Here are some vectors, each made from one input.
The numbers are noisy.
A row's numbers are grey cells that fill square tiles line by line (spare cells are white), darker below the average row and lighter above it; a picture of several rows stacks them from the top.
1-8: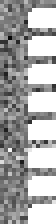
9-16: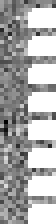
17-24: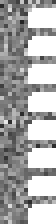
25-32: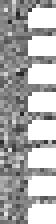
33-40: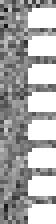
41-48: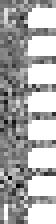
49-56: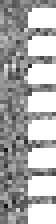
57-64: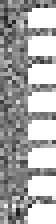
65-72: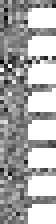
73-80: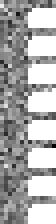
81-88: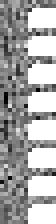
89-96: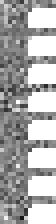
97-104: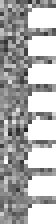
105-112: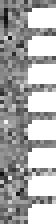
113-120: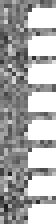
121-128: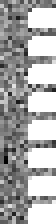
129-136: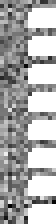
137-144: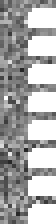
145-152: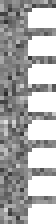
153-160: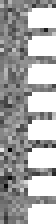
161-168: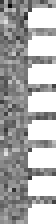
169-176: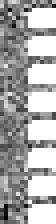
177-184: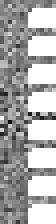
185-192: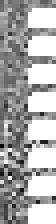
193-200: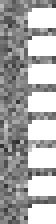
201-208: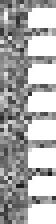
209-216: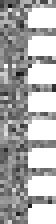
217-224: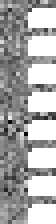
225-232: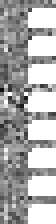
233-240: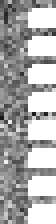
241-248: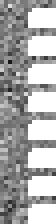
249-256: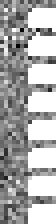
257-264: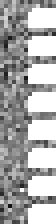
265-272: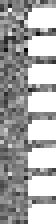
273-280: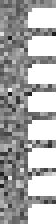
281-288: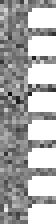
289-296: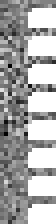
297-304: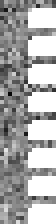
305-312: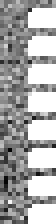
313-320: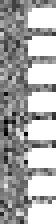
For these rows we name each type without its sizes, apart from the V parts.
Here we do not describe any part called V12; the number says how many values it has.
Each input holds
a point on a circle, a label and a true/false value, together with either a node of a tree, or a value of V12.
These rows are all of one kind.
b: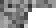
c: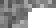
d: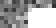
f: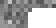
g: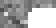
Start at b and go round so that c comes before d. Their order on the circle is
b, f, c, d, g.
